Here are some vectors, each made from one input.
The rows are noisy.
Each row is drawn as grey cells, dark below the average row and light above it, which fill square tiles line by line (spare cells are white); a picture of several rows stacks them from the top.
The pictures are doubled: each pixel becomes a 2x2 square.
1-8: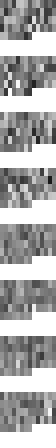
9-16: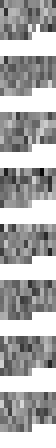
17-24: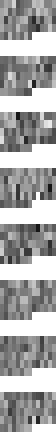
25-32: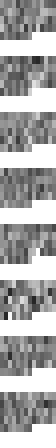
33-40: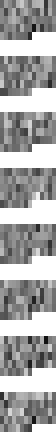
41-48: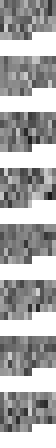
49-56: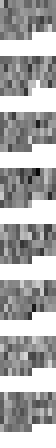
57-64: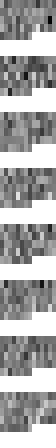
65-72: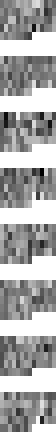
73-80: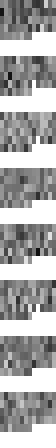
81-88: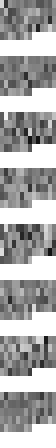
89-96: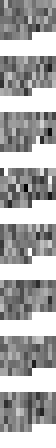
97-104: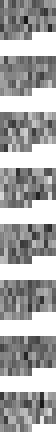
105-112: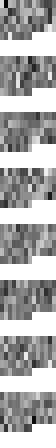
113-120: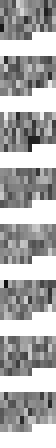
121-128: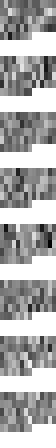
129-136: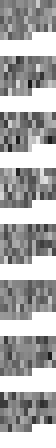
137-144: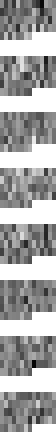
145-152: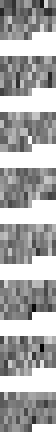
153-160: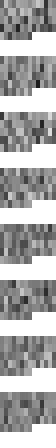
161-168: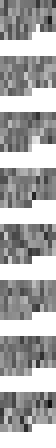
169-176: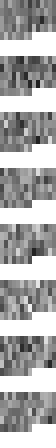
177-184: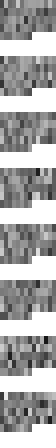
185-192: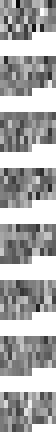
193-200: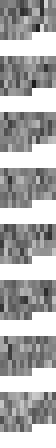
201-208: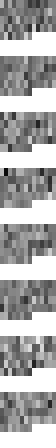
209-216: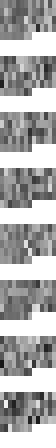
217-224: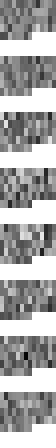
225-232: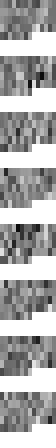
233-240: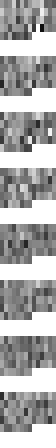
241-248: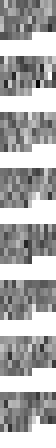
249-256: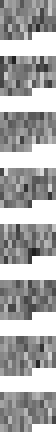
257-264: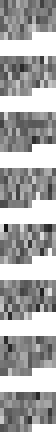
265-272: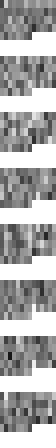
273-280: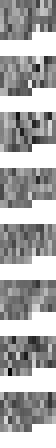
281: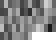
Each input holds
three true/false values, together with a list of up to two items, each a point on each of two 6-point circles.
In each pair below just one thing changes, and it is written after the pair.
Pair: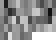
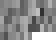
one of the three true/false values
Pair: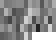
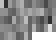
one of the three true/false values
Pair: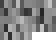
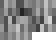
the place on one of the two 6-point circles in item 2 of the list
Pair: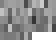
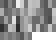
the place on one of the two 6-point circles in item 1 of the list
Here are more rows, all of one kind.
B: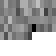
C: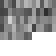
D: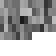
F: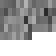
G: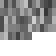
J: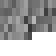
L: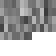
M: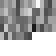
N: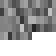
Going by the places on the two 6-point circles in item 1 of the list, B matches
J, L and N.
